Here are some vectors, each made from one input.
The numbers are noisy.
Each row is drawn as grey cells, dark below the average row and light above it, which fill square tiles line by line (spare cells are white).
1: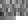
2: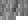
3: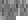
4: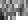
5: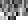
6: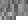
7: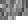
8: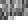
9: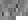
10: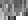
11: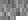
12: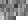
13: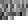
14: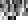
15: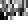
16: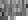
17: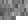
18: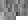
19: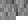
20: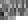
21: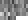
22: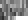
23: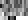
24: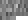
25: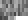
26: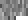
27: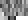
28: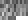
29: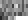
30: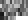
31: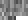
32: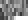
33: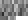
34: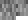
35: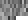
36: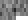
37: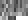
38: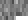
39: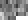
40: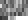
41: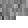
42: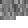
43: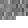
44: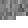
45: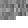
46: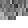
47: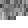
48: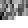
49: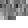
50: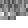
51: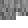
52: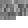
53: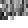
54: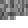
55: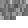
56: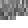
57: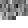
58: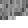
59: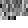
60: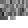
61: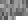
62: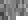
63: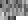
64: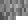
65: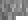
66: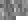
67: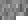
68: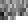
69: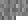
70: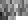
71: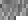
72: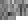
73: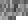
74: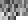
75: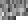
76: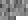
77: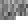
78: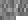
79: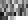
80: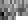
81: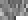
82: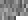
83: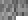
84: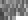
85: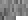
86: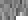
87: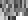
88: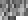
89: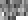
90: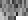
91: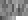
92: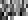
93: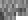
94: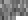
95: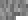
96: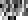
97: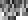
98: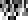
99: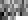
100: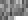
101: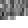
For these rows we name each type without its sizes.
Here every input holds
a point on a circle, together with either a label, or a point on a line.
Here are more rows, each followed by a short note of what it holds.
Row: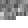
a point on a circle and a point on a line
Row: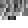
a point on a circle and a point on a line
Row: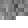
a point on a circle and a label
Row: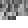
a point on a circle and a point on a line
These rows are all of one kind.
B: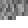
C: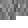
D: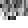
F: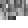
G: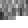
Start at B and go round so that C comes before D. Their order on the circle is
B, C, F, G, D.
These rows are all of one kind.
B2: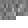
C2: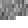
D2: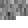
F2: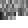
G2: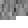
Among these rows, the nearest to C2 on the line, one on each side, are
B2 and D2.
